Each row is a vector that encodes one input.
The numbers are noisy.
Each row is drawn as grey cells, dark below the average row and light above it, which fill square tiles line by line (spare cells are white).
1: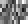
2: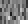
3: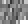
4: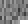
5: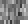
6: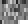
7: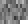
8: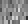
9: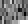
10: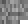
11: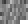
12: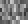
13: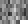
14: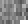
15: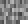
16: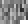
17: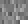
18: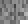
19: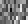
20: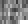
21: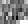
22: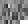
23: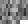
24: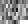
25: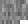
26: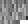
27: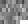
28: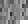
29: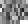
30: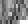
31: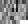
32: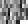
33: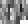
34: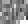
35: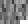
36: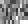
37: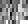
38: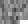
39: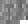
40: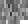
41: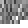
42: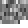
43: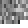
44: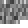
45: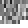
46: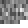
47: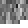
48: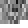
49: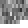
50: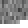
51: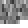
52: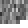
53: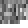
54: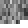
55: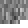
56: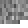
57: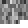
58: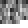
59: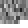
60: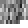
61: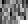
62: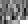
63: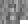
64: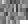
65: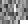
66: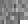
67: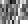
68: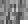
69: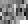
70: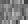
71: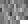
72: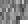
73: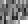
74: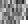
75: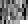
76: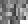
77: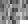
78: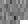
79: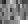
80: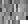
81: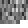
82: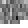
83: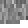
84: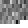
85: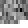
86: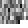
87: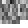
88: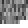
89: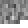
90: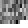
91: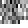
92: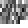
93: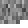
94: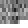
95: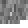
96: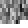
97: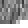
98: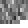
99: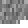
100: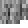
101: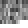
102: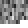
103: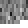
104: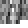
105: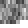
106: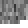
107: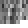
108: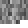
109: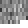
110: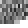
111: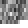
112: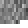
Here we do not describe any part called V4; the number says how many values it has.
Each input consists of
a list of up to two items, each a true/false value and a value of V4.
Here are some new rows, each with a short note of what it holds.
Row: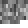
a list of two items
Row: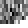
the empty list
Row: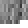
a list of one item
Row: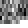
a list of one item
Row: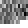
the empty list
